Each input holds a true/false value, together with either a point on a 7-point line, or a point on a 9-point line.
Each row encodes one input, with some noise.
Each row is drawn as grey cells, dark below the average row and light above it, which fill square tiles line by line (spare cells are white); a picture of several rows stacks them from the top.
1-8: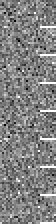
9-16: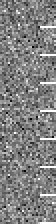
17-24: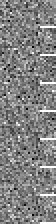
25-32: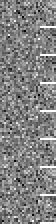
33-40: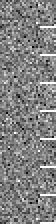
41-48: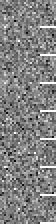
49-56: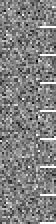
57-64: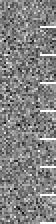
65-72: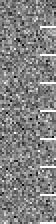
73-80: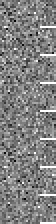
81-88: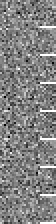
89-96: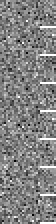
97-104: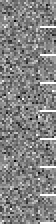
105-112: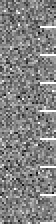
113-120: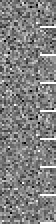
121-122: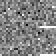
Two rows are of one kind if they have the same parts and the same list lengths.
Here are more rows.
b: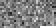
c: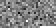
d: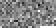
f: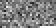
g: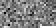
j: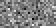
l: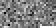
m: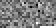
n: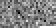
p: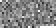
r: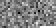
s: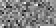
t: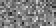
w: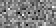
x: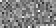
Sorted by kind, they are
b, d, g, l, p, s, t, x
c, f, j, m, n, r, w

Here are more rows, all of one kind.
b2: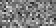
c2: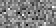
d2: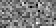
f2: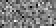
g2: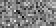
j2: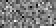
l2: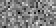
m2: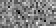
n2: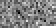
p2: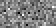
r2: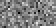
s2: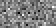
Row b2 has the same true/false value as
d2, f2 and j2.
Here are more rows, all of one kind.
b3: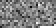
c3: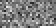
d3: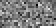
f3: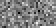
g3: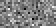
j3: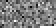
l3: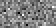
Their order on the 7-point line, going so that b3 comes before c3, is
j3, b3, f3, d3, g3, l3, c3.
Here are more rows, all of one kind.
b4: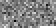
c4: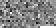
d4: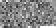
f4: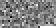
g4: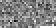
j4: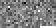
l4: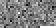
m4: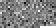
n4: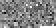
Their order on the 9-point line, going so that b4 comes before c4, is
n4, b4, g4, j4, m4, d4, l4, c4, f4.
